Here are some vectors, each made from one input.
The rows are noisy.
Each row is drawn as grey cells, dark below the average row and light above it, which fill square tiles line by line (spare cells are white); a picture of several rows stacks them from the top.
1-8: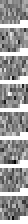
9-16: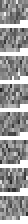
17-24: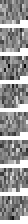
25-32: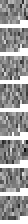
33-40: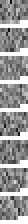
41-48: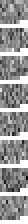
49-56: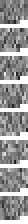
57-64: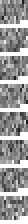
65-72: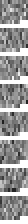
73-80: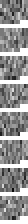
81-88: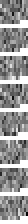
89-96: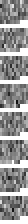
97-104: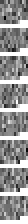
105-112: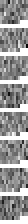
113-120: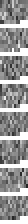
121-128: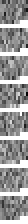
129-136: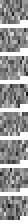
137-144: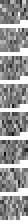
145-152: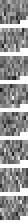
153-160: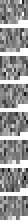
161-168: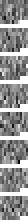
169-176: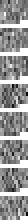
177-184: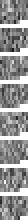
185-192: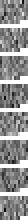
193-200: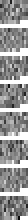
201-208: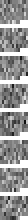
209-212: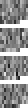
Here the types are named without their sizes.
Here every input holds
a point on a line, together with either a point on each of two circles, or a fixed value.
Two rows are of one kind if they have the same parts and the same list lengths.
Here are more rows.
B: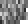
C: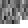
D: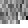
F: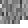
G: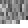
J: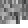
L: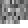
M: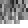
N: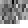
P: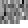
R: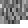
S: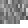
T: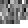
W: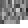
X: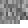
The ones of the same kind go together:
B, C, J, L, M, N, P, T, W
D, F, G, R, S, X

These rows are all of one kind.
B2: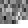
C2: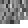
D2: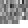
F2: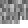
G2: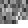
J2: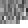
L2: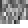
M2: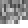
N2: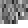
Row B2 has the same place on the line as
C2 and G2.
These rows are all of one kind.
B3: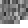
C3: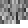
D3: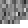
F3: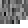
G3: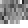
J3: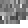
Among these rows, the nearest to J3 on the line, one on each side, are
D3 and G3.
